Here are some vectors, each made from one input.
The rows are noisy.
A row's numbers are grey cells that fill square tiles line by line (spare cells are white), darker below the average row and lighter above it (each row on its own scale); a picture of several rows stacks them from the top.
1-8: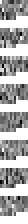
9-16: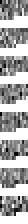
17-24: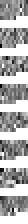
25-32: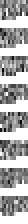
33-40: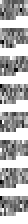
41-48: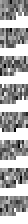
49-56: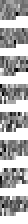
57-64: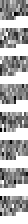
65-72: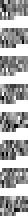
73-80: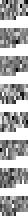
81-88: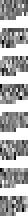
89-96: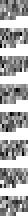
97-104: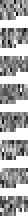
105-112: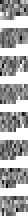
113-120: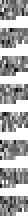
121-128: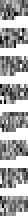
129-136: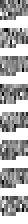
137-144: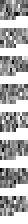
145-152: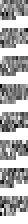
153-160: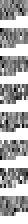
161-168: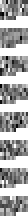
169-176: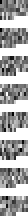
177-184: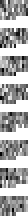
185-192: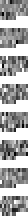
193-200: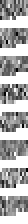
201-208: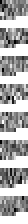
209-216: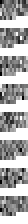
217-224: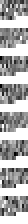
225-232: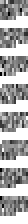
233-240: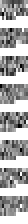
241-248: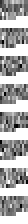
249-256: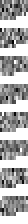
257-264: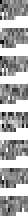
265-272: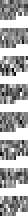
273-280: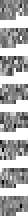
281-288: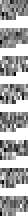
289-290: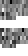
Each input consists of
one of 7 labels, one of 8 labels, one of 12 labels and four true/false values.
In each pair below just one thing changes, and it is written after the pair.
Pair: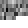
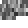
one of the three labels
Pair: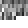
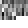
one of the four true/false values
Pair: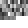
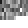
one of the four true/false values
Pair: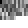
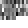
one of the four true/false values
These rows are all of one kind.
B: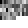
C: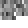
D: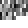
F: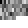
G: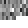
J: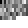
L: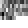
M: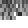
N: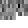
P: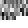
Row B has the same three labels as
F, G, J and P.
